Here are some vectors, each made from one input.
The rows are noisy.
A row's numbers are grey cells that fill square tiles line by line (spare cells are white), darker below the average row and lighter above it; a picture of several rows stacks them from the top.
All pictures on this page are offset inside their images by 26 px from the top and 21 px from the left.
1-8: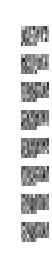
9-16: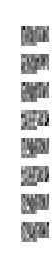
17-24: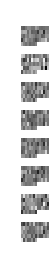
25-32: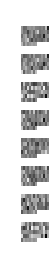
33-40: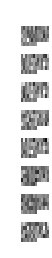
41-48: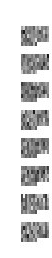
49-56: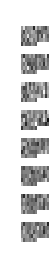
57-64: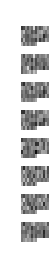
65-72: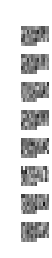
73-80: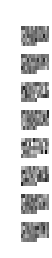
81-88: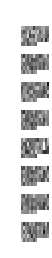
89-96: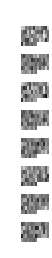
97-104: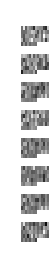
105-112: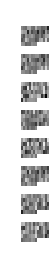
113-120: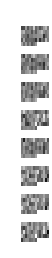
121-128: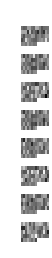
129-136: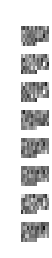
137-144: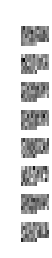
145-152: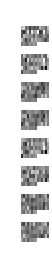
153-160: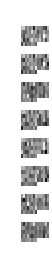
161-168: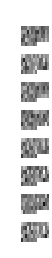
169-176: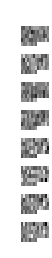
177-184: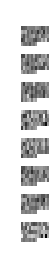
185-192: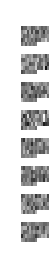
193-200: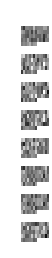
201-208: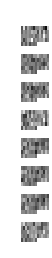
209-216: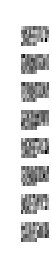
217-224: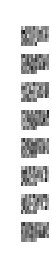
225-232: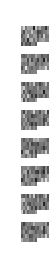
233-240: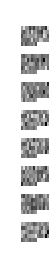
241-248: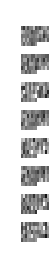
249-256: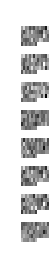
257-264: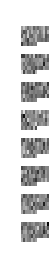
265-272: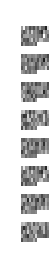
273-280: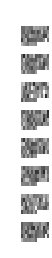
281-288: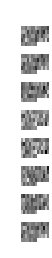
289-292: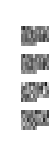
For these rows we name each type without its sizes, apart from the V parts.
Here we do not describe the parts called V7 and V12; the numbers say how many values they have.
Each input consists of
a value of V7, together with either a point on a line, or three true/false values and a value of V12.
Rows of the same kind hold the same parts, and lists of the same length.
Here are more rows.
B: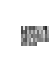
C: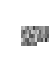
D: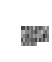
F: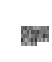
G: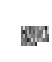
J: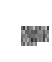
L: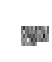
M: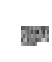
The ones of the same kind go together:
B, C, G
D, F, J, L, M

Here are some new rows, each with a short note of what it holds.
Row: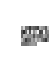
a point on a line and a value of V7
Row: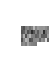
three true/false values, a value of V7 and a value of V12
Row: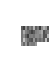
three true/false values, a value of V7 and a value of V12
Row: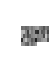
three true/false values, a value of V7 and a value of V12
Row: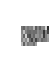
three true/false values, a value of V7 and a value of V12
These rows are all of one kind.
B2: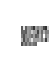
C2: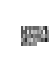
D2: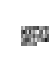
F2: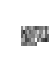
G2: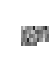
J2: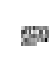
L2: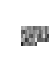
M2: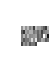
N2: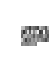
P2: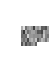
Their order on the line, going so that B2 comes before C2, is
M2, L2, G2, P2, F2, D2, N2, J2, B2, C2.
